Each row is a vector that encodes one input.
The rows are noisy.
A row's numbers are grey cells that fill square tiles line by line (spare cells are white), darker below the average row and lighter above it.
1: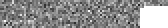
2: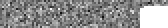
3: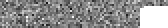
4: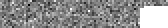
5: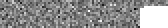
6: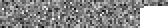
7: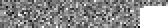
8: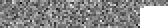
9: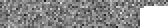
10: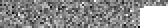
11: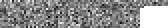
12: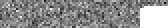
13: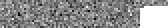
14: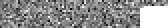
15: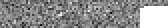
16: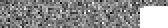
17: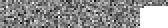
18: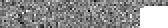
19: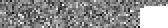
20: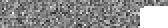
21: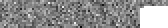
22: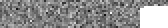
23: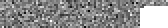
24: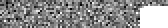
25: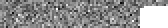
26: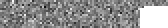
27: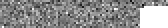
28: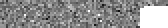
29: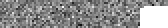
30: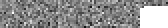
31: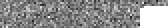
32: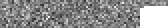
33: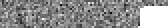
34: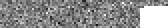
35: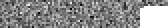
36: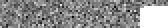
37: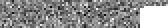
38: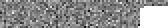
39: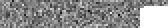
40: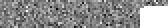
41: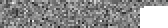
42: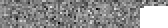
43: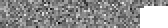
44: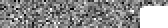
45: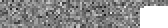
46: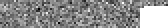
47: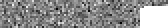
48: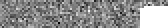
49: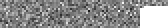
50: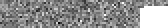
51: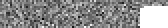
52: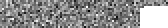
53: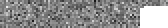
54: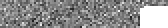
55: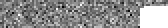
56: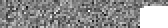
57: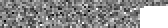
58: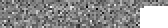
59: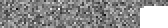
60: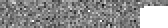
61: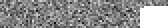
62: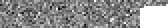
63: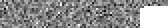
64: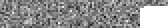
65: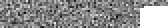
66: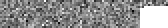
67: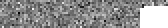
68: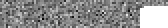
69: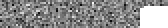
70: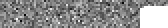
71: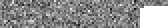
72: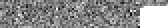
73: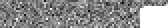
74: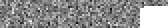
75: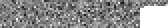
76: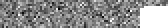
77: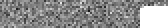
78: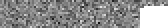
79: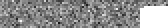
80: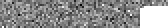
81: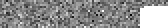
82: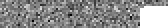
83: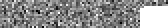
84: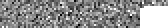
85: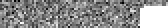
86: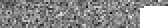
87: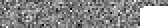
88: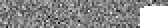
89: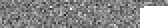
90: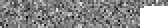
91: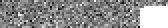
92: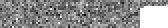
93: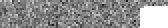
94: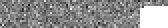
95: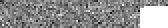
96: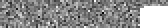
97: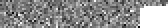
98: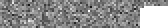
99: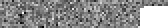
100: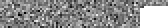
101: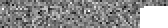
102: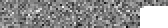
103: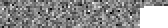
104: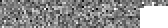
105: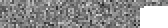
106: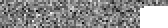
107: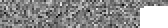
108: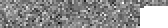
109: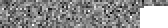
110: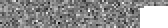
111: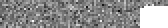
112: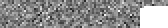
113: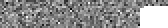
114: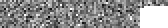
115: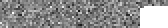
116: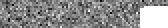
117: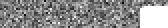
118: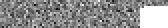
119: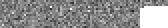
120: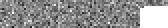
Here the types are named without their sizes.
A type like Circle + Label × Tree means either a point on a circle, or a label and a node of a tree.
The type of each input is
Bool × Tree.
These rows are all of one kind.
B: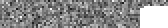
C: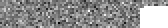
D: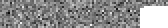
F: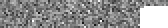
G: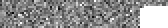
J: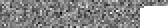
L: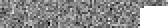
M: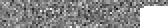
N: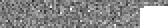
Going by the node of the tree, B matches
D, J and M.
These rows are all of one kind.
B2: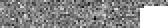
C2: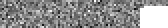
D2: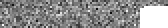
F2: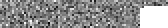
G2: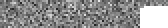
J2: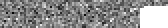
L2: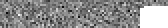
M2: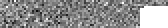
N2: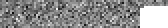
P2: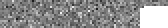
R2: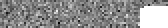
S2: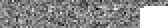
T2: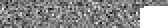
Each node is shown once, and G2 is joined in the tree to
C2.
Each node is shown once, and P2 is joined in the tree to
C2, D2, F2 and S2.
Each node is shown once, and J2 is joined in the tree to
N2.
